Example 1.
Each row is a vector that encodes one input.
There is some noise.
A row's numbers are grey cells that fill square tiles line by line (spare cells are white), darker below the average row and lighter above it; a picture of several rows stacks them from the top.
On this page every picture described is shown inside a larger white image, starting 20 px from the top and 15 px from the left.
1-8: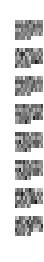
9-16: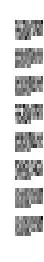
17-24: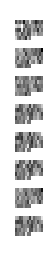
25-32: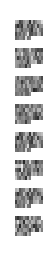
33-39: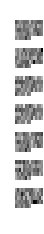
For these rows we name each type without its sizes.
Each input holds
a point on a line.
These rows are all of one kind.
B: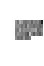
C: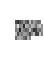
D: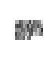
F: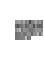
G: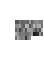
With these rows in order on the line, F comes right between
B and D.
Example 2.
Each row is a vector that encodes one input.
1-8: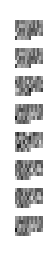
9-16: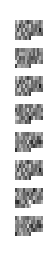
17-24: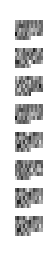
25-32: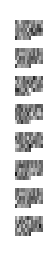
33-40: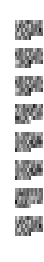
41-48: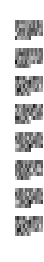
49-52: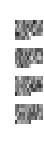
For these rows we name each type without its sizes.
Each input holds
three true/false values.
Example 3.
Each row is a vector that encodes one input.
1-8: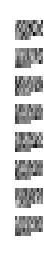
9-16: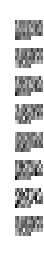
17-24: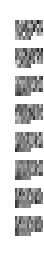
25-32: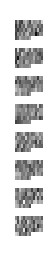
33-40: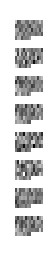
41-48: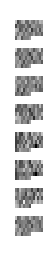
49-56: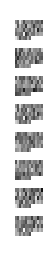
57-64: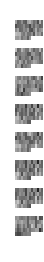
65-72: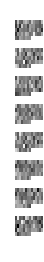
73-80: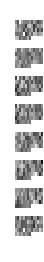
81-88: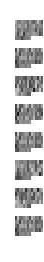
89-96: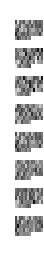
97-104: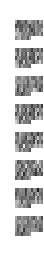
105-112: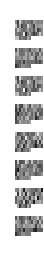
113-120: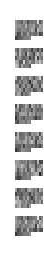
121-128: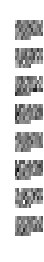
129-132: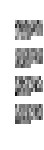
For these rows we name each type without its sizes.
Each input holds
a point on a line.
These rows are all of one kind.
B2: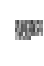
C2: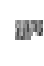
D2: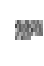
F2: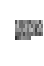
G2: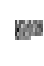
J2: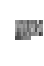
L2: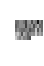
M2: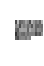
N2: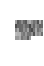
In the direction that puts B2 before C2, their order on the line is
B2, L2, N2, D2, C2, J2, F2, M2, G2.
